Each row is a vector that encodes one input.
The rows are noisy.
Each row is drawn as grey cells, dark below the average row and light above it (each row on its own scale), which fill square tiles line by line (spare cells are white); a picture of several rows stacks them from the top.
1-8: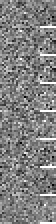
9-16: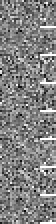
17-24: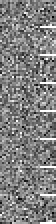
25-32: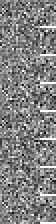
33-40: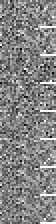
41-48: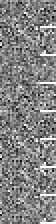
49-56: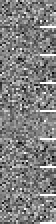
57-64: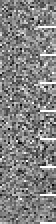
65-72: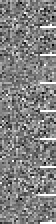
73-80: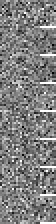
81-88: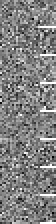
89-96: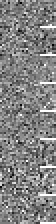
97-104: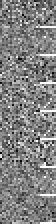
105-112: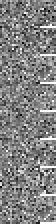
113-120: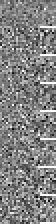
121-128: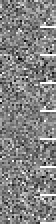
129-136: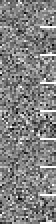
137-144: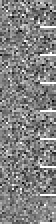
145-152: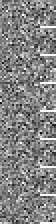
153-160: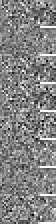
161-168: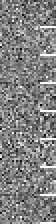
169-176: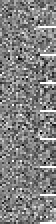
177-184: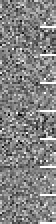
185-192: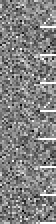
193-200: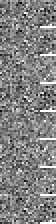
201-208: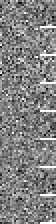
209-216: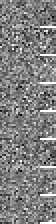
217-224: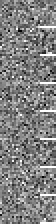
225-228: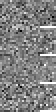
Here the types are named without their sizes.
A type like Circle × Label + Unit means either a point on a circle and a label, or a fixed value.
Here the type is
Bool × Circle.
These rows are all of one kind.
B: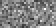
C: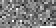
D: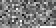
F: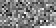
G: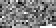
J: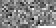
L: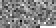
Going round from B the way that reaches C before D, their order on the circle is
B, J, F, L, G, C, D.
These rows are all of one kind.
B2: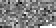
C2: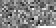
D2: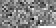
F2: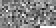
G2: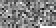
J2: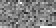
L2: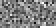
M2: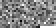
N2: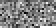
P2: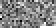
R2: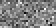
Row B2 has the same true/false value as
C2 and D2.
